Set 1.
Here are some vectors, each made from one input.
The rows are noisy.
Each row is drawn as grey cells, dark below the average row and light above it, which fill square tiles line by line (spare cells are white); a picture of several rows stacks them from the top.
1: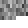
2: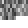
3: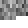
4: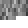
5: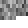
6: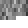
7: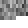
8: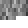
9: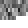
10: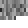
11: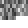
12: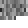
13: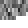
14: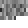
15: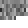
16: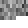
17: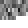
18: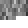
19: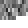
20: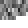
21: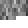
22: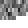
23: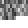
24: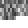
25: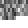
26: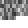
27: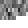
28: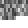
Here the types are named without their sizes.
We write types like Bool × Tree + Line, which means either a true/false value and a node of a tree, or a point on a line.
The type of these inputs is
Line.
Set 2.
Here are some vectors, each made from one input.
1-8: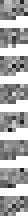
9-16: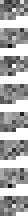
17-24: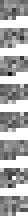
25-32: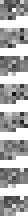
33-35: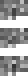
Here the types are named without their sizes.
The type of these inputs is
Line × Line.
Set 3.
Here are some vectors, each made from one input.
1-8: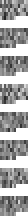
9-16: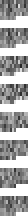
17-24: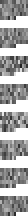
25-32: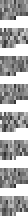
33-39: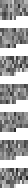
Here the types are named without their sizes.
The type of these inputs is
Line.
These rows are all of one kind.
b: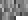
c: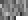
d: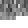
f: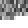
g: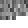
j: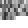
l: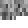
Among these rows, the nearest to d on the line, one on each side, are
f and g.
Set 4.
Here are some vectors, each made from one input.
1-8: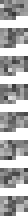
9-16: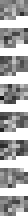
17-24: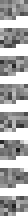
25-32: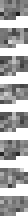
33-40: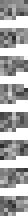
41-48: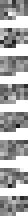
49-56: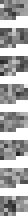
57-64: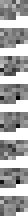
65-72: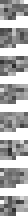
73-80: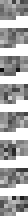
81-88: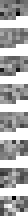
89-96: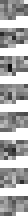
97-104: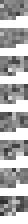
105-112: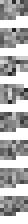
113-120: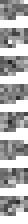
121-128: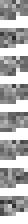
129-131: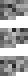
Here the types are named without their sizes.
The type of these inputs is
Label.
